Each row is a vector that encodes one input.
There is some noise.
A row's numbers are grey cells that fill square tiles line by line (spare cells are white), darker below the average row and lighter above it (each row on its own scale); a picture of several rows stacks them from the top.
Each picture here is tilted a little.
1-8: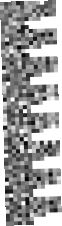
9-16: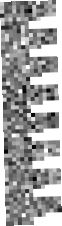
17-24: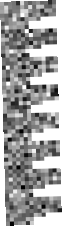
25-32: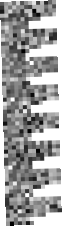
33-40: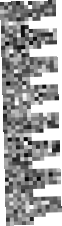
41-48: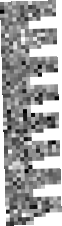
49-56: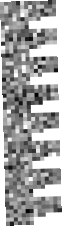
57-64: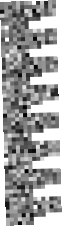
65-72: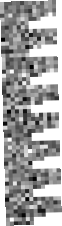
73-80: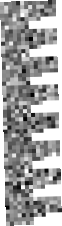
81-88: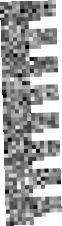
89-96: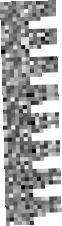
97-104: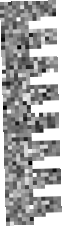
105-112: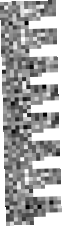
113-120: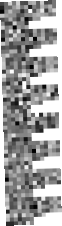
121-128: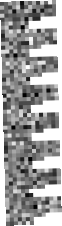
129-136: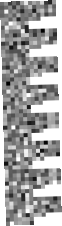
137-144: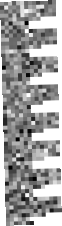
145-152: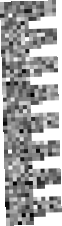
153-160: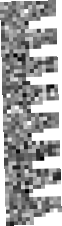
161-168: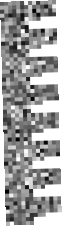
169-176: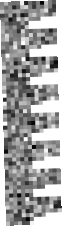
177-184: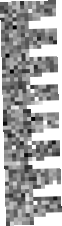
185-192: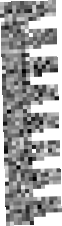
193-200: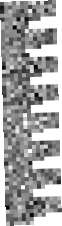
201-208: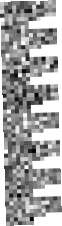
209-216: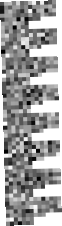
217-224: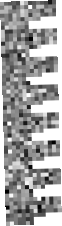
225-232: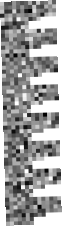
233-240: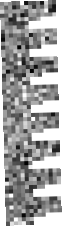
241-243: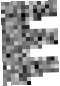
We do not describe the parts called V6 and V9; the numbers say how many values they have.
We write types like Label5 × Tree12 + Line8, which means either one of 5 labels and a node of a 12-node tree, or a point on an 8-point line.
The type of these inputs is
Line4 + List3(Line8) + V6 × V9.
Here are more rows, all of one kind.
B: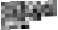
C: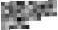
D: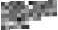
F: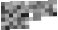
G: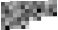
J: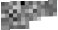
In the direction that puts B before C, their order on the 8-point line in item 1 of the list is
G, F, J, B, C, D.
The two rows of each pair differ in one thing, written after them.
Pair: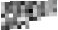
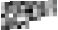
the value of V9
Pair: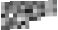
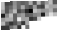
the value of V9
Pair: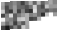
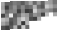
the value of V6
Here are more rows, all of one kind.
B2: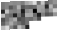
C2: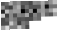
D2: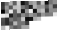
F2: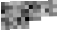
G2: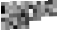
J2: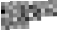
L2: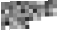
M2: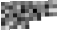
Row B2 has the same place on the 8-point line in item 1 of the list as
C2 and M2.
